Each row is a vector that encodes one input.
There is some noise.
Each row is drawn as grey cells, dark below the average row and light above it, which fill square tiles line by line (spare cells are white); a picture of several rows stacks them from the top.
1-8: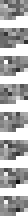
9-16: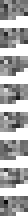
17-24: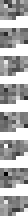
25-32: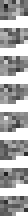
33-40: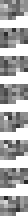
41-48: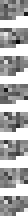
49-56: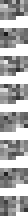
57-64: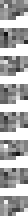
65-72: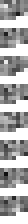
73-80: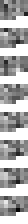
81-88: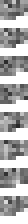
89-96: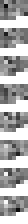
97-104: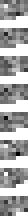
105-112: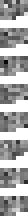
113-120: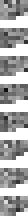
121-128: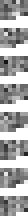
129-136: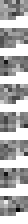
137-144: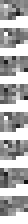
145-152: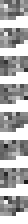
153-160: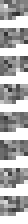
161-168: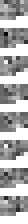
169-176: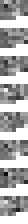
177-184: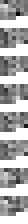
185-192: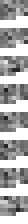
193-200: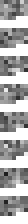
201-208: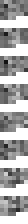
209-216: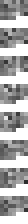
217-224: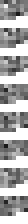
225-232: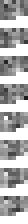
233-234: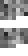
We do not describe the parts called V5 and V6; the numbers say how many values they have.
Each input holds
either a point on each of three 4-point lines, or a value of V5 and a value of V6.
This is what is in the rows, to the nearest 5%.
About 45% of them hold a point on each of three 4-point lines. The rest hold a value of V5 and a value of V6.
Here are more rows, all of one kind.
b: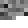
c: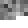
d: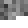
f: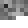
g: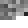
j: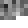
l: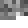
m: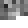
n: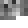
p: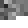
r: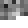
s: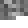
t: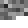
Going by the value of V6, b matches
d, m, p and t.
